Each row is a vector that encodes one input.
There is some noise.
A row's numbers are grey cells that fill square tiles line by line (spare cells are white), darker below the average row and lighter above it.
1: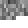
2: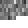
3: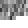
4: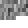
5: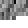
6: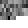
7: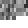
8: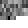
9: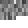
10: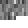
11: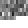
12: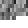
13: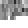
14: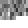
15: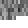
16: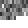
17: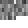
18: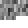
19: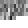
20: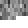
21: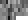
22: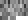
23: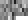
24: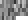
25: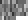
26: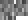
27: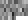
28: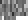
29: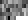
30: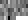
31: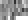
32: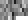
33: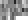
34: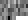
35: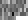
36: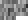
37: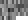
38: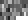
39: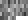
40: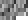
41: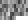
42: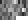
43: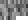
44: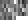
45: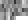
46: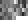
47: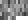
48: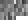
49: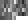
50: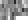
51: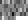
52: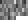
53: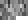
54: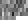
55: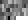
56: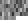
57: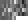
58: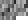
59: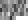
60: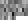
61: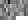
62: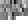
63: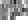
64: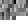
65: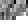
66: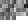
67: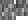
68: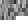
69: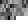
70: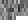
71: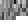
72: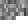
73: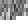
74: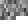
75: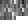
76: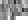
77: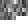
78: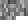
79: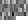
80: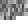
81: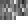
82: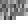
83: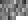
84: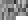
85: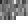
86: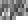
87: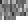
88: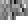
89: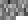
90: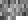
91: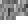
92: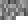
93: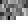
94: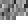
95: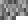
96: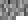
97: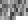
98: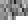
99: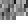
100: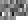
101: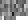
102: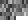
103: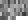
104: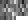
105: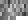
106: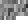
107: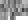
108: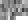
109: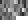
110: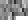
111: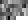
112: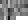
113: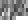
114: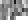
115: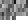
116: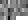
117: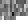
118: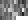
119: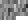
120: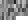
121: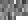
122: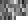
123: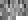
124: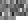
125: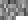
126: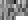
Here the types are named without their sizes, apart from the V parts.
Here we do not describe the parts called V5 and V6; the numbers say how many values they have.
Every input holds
a value of V6, together with either a point on a line, or a true/false value and a value of V5.
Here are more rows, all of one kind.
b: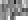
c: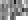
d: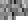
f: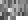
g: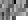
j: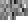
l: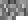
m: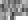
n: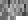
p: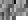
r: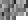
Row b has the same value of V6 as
c and m.
